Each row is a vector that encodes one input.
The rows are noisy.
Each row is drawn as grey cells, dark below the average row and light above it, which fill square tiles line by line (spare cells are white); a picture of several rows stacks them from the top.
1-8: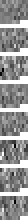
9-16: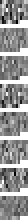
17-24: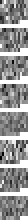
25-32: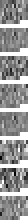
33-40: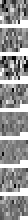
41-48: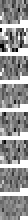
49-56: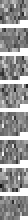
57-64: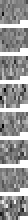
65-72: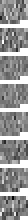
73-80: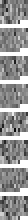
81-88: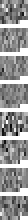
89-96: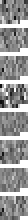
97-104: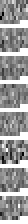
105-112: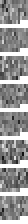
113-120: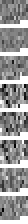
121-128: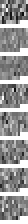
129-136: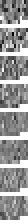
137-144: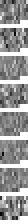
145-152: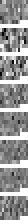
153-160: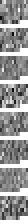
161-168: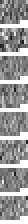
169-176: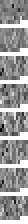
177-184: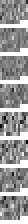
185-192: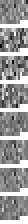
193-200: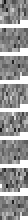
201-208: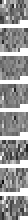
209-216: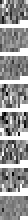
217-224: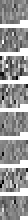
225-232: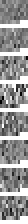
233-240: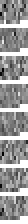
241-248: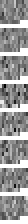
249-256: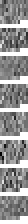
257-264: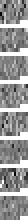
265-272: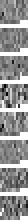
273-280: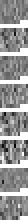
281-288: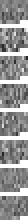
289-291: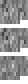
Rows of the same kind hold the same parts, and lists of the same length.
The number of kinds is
2.
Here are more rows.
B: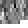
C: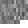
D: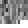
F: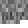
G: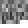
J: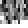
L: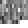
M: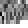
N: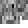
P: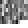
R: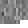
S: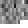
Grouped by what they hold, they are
B, C, D, F, G, J, L, N, P, R, S
M

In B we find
a node of a 7-node tree.
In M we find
a fixed value.
